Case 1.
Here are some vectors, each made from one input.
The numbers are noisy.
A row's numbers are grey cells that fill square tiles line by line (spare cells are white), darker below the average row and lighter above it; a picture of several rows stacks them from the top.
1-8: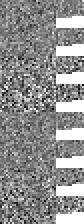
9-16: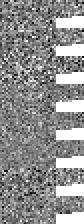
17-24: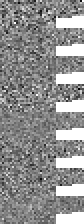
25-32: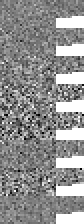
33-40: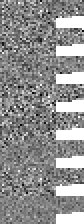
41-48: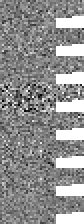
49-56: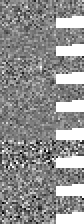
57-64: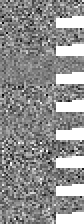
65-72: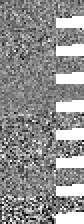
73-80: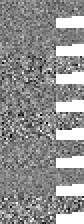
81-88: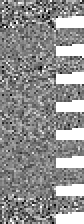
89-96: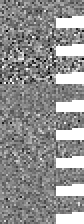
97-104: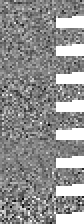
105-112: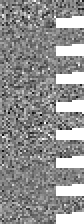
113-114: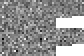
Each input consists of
a true/false value, together with either one of 8 labels, or a point on a 6-point line.
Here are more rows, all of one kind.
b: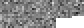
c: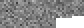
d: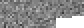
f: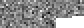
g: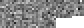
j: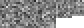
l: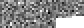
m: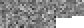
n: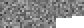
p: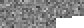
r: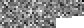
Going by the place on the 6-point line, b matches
c, j, l and p.
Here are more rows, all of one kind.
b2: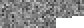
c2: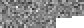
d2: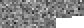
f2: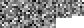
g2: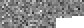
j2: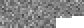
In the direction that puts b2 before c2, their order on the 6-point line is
f2, d2, g2, b2, c2, j2.
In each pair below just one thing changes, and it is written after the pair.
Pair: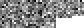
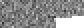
the label
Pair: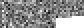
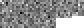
the label
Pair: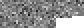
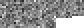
the label
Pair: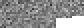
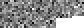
the true/false value
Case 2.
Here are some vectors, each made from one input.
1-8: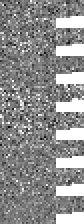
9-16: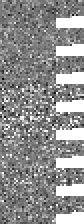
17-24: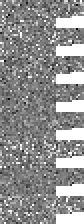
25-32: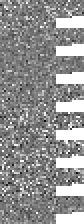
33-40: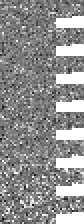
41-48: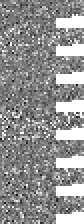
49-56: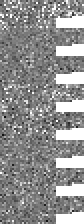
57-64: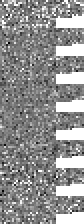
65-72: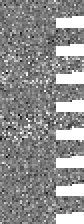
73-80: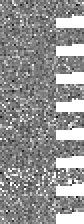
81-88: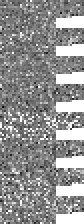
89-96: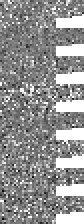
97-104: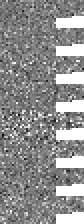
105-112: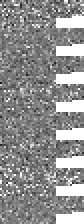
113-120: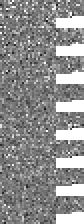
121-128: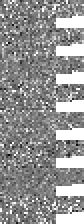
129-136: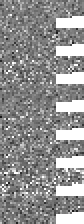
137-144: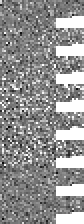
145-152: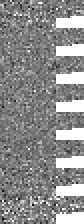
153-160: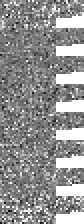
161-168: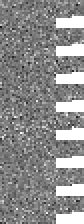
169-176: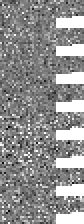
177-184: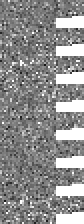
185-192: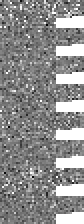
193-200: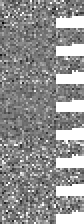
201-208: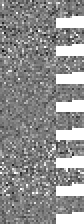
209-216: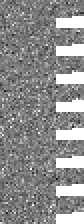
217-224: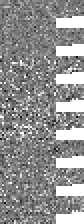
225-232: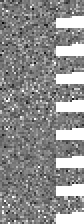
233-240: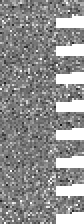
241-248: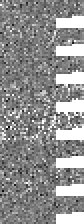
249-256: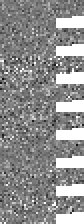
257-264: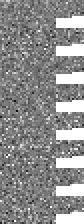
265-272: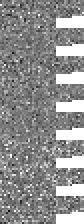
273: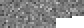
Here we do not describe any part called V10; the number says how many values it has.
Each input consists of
one of 8 labels and a value of V10, together with either a point on a 14-point circle, or a fixed value.
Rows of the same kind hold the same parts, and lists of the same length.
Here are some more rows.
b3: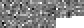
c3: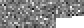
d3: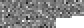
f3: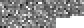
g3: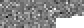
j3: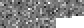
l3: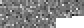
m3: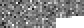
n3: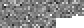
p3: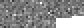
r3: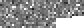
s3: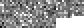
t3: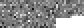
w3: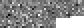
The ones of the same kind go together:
b3, f3, m3, n3, p3, r3, s3
c3, d3, g3, j3, l3, t3, w3

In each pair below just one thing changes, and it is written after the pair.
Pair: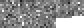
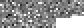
the value of V10
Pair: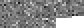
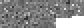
the value of V10
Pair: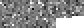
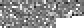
the place on the 14-point circle
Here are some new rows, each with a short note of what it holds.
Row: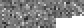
a point on a 14-point circle, one of 8 labels and a value of V10
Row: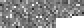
one of 8 labels and a value of V10
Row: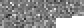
a point on a 14-point circle, one of 8 labels and a value of V10
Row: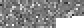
one of 8 labels and a value of V10
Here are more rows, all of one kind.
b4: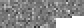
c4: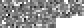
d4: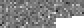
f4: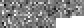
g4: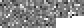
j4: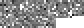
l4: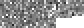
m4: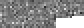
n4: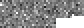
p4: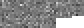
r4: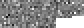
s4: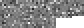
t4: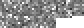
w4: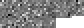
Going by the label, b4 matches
c4, j4, l4 and m4.
